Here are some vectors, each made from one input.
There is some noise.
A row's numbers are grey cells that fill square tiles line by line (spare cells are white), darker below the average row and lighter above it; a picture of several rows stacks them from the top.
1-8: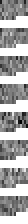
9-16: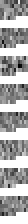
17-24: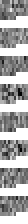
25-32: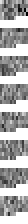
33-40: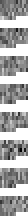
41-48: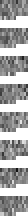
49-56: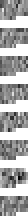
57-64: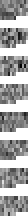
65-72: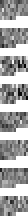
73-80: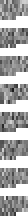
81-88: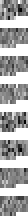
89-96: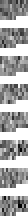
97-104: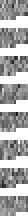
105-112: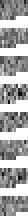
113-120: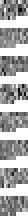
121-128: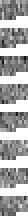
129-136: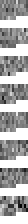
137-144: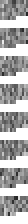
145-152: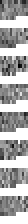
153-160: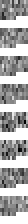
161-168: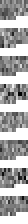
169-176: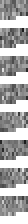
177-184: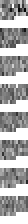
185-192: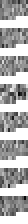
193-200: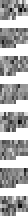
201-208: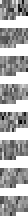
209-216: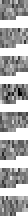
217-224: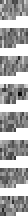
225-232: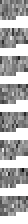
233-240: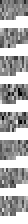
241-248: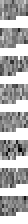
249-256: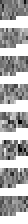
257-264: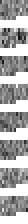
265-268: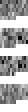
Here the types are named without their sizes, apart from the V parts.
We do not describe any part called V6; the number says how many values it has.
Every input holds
a label, together with either four true/false values, or a value of V6.
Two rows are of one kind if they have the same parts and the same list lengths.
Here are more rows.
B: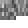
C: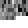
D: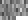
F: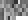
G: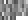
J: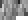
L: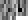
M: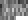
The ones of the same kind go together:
B, D, F, G, J, M
C, L

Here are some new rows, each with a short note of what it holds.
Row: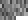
a label and four true/false values
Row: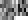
a label and a value of V6
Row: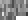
a label and four true/false values
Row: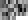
a label and a value of V6
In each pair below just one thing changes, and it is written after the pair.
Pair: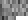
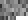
one of the four true/false values
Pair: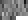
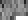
one of the four true/false values
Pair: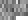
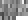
the label
